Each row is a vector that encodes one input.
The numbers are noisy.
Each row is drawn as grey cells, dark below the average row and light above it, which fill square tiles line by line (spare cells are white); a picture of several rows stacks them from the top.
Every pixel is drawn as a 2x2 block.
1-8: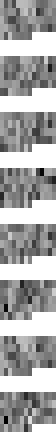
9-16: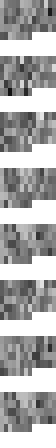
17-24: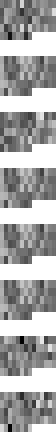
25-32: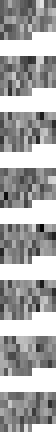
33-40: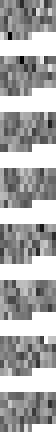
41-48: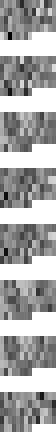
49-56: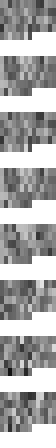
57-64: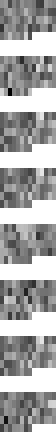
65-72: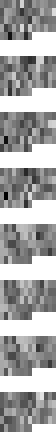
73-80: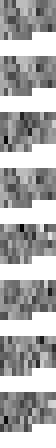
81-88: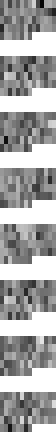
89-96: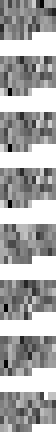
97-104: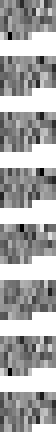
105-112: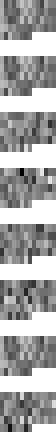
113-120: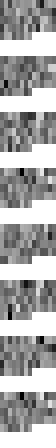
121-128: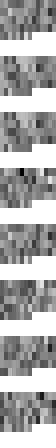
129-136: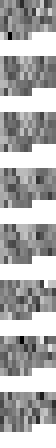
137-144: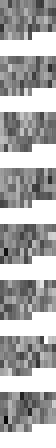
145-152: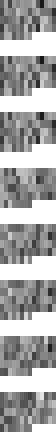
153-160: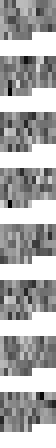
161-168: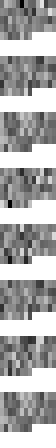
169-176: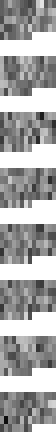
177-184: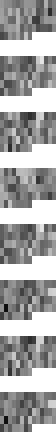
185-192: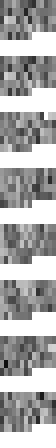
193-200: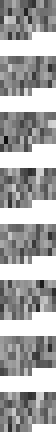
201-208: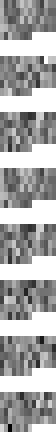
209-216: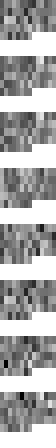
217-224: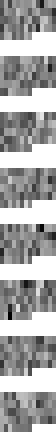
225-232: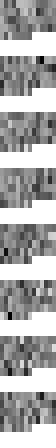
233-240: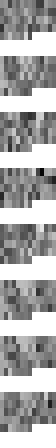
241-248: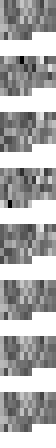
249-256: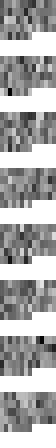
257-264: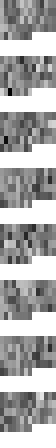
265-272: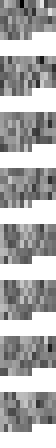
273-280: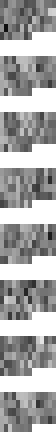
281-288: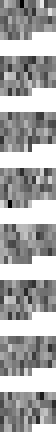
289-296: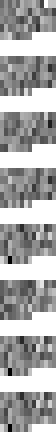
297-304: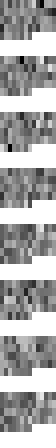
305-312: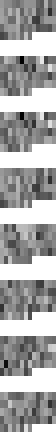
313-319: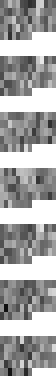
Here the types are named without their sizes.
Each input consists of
either a point on a line, or a node of a tree.
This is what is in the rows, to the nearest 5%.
About 55% of them hold a point on a line. The rest hold a node of a tree.
